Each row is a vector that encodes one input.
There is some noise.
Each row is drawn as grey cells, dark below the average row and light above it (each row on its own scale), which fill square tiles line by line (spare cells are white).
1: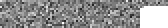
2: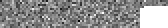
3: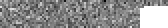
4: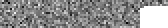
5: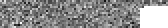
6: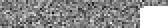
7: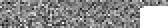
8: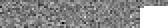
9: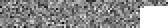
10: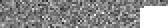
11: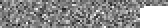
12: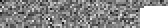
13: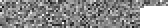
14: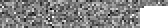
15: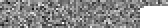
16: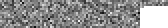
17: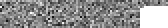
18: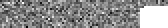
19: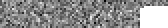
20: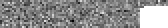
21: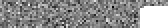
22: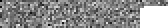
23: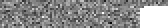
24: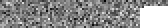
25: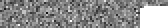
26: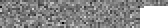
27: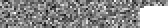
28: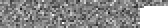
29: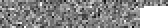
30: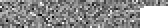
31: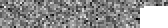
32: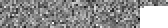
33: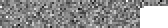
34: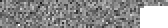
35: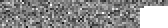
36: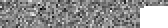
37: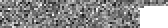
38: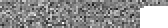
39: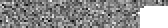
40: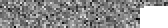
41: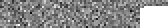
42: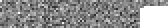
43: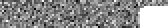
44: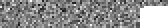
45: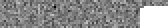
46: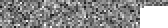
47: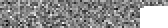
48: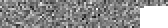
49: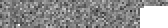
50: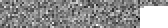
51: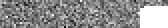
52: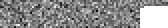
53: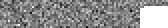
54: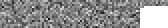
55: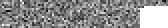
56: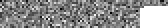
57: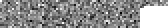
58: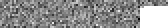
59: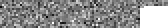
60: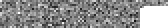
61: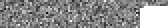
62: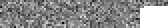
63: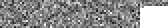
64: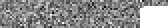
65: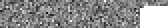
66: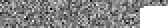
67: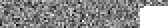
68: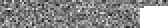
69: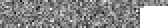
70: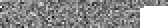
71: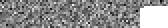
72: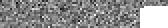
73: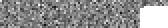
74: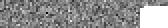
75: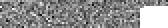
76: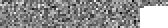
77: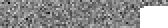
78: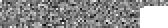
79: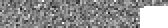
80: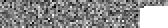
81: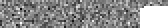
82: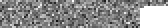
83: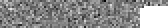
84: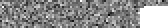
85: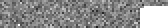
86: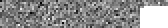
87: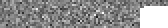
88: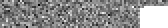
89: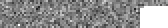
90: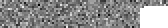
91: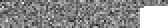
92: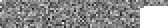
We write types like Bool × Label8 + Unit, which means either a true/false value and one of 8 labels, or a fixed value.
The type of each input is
Line7 × (Tree8 + Unit) + Line8.
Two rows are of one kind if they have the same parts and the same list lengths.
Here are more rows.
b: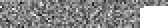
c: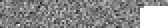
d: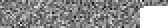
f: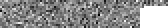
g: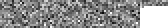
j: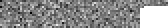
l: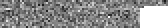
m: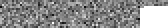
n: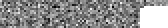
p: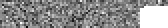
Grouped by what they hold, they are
b, d
c, g, j, m
f, l, n, p

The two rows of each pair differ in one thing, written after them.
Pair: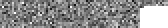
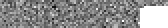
the place on the 7-point line
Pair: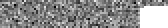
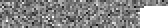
the node of the tree
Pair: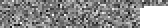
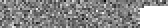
the node of the tree
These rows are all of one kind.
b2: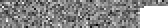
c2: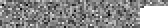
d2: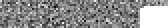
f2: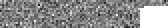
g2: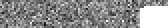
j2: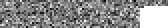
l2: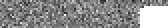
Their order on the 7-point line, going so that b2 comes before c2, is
g2, d2, b2, c2, f2, l2, j2.
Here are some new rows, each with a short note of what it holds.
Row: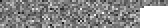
a point on a 7-point line
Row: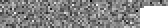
a point on a 7-point line
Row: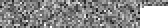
a point on an 8-point line
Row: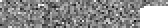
a point on a 7-point line and a node of an 8-node tree
